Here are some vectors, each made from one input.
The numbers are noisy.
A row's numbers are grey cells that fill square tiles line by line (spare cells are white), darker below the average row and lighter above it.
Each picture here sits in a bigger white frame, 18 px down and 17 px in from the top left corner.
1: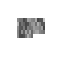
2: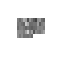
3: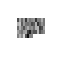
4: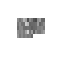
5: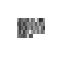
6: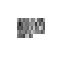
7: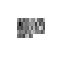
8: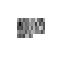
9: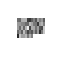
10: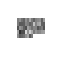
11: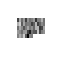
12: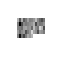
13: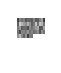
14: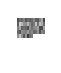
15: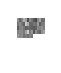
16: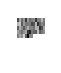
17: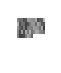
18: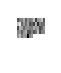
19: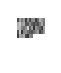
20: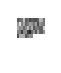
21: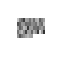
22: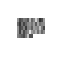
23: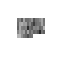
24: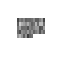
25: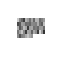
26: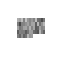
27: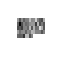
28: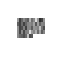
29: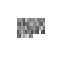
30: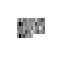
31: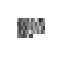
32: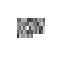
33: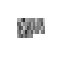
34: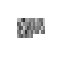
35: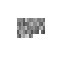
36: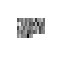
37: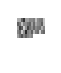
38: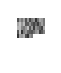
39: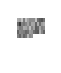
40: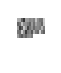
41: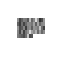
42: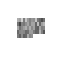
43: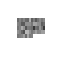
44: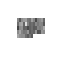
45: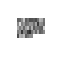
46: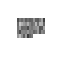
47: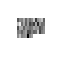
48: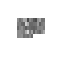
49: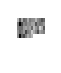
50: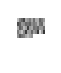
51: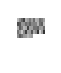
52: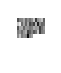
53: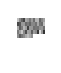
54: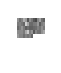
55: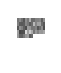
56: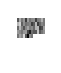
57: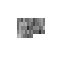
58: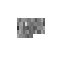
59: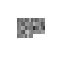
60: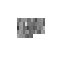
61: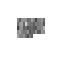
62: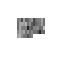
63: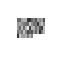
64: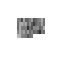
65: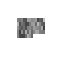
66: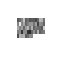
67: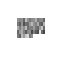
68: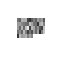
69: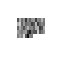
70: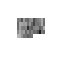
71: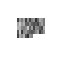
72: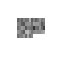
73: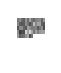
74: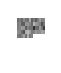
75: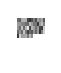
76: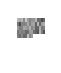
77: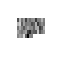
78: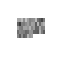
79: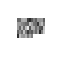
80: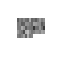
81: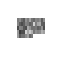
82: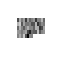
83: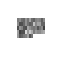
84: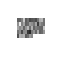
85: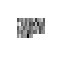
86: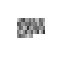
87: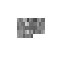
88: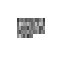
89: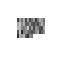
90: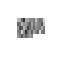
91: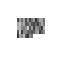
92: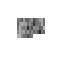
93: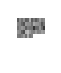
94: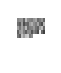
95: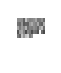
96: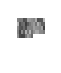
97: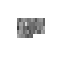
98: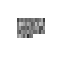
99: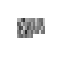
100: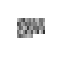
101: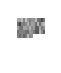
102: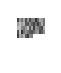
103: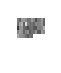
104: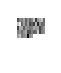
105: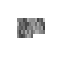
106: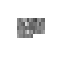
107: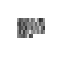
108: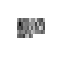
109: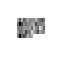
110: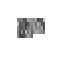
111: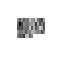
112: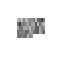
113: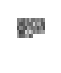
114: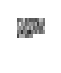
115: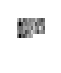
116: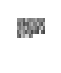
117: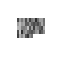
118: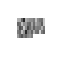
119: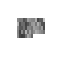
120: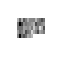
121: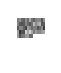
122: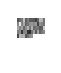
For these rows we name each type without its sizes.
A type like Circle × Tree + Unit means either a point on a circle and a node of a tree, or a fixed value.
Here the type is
Line.
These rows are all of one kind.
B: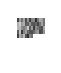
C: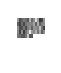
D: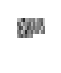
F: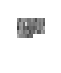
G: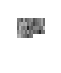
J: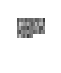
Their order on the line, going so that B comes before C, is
B, J, G, F, C, D.
